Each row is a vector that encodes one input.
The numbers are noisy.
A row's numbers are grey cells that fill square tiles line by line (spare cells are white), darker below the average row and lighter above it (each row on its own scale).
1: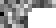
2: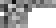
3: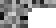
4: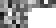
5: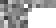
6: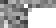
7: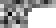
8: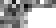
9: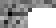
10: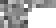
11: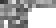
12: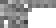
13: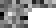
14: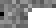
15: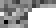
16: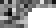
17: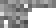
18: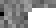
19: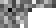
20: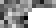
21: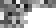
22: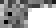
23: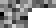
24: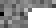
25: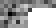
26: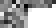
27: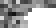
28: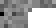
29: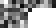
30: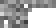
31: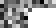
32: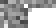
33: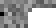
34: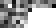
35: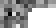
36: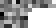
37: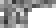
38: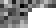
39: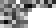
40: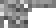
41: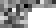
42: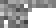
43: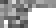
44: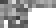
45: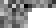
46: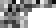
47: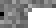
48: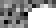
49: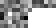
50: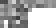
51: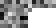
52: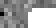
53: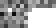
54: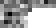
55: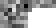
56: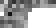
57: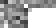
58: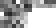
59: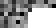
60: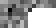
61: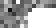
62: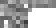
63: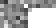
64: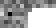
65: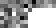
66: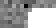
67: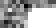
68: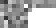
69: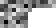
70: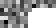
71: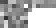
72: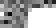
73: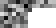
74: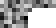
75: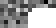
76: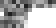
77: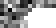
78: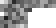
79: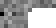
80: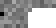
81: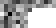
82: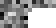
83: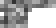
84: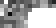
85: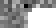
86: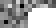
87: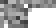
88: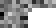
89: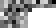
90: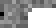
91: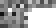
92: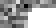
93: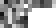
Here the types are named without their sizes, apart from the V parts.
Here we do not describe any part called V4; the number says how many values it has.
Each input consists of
a value of V4, together with a list of points on a line.
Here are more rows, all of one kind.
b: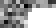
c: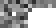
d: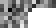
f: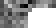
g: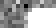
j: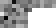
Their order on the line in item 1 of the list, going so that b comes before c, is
b, g, d, f, c, j.
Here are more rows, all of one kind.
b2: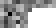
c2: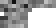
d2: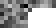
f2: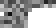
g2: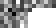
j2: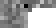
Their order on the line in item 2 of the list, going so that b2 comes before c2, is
f2, b2, d2, g2, c2, j2.
